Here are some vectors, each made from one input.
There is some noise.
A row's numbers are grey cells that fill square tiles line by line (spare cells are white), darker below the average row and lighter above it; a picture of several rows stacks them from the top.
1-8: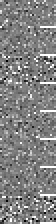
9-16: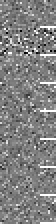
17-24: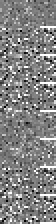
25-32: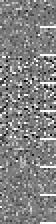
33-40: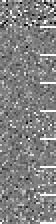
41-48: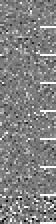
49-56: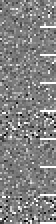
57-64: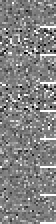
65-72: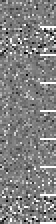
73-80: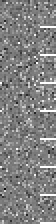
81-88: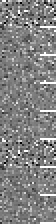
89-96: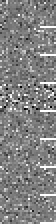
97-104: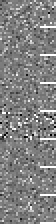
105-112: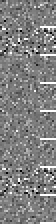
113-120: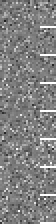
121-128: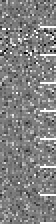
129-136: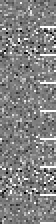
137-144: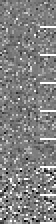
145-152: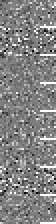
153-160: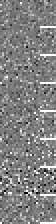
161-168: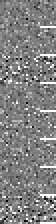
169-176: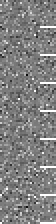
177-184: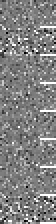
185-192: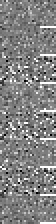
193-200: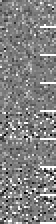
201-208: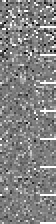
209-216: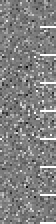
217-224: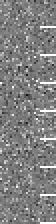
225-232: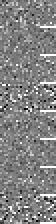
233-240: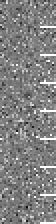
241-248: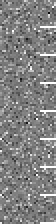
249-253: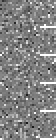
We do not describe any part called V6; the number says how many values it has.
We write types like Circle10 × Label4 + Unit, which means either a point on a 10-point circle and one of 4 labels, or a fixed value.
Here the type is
Label9 + Line9 × (Line9 × Line9 + V6).
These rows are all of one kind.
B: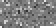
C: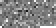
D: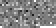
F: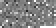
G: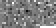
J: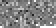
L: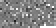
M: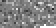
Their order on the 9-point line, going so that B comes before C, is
L, F, B, C, D, J, M, G.
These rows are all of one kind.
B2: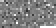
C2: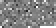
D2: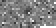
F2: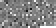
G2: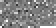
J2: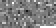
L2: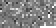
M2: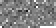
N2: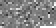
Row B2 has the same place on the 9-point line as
F2 and L2.
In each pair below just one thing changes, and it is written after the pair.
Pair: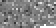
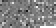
the value of V6
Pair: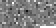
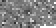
the value of V6
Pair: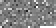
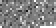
the place on the 9-point line
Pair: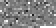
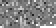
the place on the 9-point line
